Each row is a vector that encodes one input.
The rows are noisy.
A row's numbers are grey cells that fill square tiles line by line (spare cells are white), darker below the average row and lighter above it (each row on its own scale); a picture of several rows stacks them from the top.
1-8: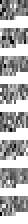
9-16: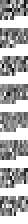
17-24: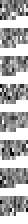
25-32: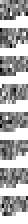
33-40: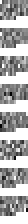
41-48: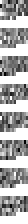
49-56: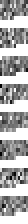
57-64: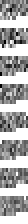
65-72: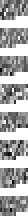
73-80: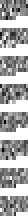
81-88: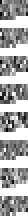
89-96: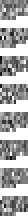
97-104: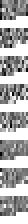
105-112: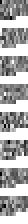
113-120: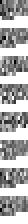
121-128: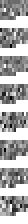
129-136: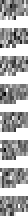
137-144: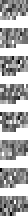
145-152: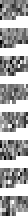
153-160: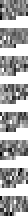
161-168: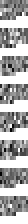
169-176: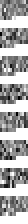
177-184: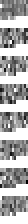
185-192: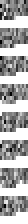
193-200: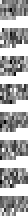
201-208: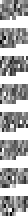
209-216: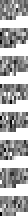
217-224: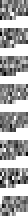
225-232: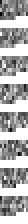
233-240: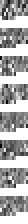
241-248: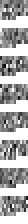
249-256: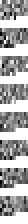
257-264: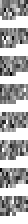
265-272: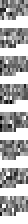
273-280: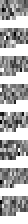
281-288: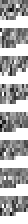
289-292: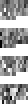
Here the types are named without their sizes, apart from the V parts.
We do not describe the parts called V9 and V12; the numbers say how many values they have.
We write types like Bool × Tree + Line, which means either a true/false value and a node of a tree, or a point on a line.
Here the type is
(Circle + V9) × (Line + V12).
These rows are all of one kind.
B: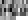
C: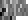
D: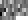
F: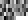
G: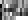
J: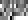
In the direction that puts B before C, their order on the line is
D, J, G, B, C, F.
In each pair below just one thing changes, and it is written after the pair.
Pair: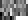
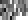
the place on the circle
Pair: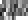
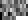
the place on the line
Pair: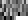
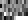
the place on the line
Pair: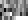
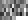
the place on the line
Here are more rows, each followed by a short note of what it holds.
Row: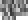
a point on a circle and a value of V12
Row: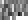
a point on a circle and a value of V12
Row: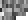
a point on a circle and a value of V12
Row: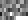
a value of V9 and a value of V12
